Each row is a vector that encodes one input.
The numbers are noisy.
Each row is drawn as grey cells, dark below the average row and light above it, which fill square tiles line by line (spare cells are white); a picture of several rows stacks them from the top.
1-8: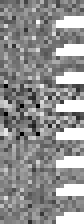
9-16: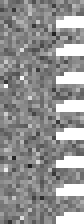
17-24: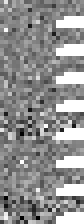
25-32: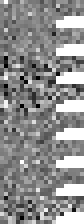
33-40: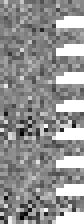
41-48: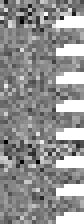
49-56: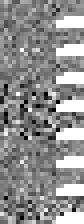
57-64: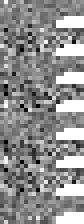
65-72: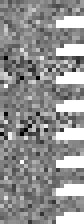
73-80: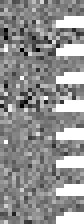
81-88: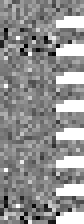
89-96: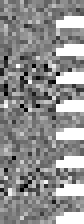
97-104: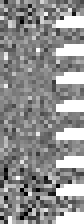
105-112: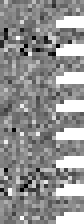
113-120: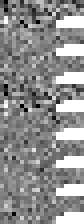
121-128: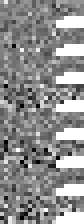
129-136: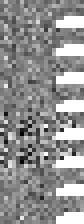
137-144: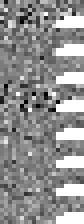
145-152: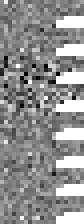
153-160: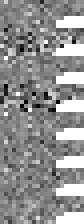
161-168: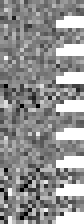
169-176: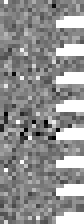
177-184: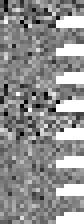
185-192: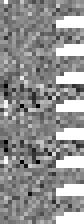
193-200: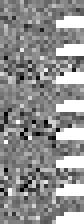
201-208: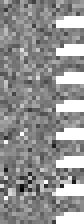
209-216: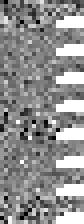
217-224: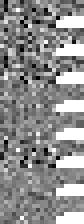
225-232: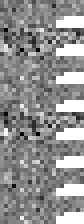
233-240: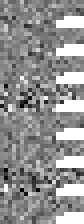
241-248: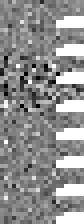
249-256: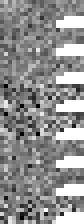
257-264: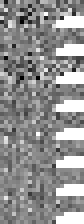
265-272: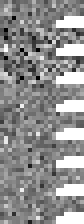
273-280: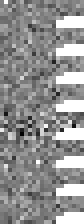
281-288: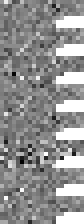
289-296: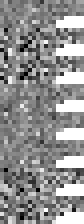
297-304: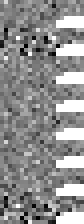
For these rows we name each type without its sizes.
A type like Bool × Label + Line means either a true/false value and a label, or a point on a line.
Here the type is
(Bool × Bool × Bool × Bool + Unit) × Tree + Line.
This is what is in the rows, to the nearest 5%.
About 30% of them hold a point on a line. The rest hold a node of a tree, together with either a fixed value, or four true/false values.
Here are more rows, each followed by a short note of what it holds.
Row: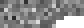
a node of a tree
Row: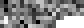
a point on a line
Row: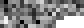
a point on a line
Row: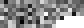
a point on a line
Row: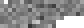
a node of a tree and four true/false values
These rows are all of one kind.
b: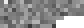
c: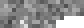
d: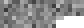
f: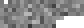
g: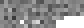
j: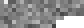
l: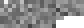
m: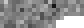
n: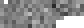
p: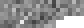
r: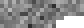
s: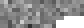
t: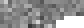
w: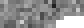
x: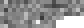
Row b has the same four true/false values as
f, g, n and x.
